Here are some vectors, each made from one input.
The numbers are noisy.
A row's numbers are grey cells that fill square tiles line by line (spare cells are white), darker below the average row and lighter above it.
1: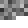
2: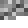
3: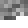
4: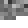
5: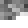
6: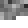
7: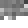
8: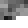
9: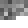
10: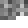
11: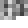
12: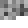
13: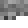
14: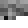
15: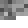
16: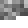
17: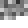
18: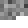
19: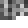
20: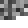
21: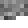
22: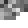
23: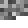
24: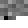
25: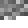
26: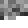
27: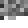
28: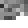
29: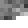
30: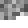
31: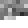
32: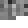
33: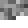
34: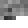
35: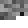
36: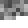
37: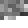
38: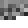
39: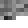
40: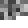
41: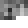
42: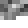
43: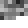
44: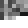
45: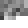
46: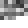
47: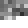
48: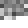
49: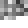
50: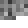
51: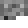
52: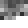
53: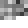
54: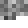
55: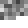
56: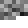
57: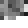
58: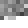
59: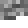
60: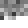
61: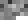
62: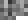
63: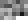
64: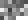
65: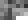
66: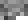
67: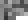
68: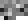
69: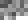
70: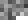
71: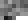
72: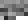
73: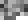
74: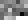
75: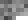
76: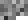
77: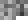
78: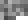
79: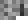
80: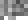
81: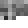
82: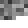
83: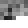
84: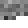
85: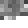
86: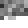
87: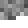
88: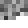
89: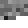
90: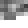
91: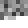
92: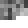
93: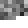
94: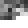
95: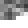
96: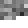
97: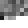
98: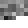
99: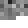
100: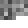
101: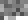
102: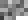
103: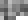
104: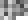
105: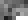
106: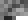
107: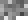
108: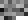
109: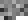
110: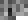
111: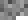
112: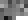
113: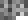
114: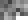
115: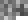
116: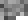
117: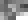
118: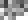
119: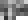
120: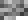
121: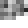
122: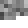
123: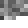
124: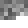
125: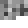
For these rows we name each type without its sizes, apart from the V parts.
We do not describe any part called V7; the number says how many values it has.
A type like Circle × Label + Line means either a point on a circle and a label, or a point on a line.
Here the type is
(Bool × Bool × Bool + Line) × V7.
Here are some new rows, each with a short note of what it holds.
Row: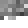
three true/false values and a value of V7
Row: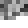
a point on a line and a value of V7
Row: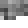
a point on a line and a value of V7
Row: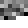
a point on a line and a value of V7
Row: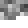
a point on a line and a value of V7
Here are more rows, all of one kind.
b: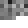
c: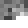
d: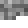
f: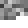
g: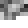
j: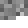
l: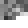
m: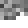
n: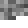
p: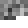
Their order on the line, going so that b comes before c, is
n, g, b, j, c, l, m, f, p, d.
